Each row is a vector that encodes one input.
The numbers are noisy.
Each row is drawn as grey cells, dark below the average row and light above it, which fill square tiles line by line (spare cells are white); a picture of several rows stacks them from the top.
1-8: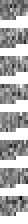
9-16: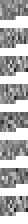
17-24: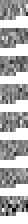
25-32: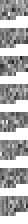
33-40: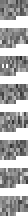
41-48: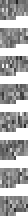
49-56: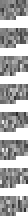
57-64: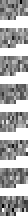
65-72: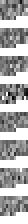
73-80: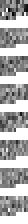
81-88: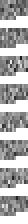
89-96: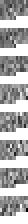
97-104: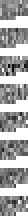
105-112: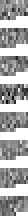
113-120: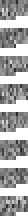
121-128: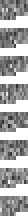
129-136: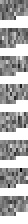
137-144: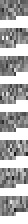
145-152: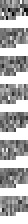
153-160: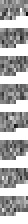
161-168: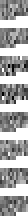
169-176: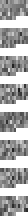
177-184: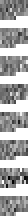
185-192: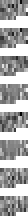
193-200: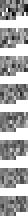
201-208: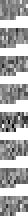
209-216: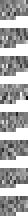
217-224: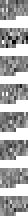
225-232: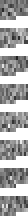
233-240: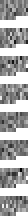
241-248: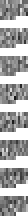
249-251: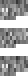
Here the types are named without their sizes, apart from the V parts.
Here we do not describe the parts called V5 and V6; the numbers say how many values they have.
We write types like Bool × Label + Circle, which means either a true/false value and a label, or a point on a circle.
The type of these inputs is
List(Bool × V5 + Circle) × V6.
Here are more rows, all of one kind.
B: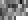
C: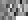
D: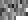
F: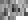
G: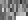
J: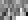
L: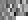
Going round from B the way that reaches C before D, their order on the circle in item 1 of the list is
B, J, G, C, F, L, D.
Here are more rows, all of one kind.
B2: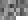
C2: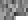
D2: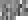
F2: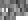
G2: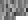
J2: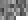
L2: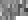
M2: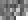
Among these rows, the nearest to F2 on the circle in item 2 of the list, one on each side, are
C2 and G2.
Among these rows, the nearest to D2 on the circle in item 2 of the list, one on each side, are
J2 and L2.
